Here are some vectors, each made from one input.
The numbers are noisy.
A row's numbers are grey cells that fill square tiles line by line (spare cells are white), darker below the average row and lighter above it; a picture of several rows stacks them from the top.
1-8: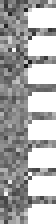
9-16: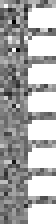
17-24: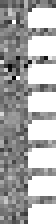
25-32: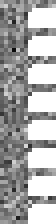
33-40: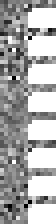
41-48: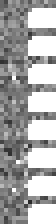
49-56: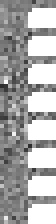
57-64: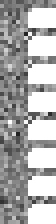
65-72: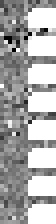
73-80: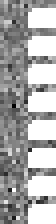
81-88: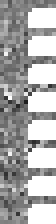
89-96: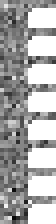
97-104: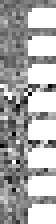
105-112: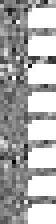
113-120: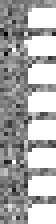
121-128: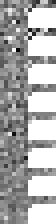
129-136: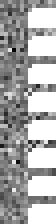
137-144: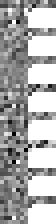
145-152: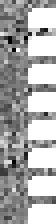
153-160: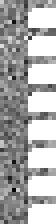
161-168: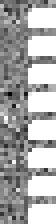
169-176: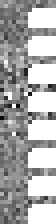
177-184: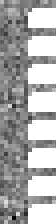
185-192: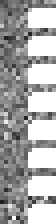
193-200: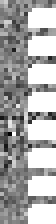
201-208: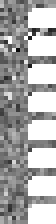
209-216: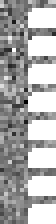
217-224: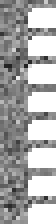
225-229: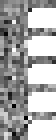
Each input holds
either a point on a 6-point circle and a true/false value, or a point on a 5-point line.
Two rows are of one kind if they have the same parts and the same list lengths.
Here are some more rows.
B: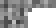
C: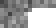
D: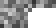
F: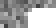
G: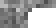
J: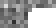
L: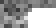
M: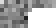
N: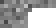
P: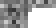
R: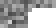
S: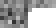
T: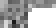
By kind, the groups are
B, C, F, M, R, S
D, G, J, L, N, P, T

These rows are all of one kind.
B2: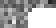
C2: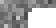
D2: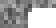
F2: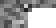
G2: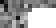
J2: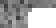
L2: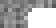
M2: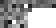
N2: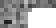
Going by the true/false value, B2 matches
G2, J2 and L2.
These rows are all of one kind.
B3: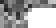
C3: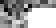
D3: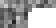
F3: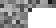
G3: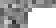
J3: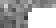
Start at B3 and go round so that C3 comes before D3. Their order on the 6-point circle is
B3, C3, F3, D3, J3, G3.
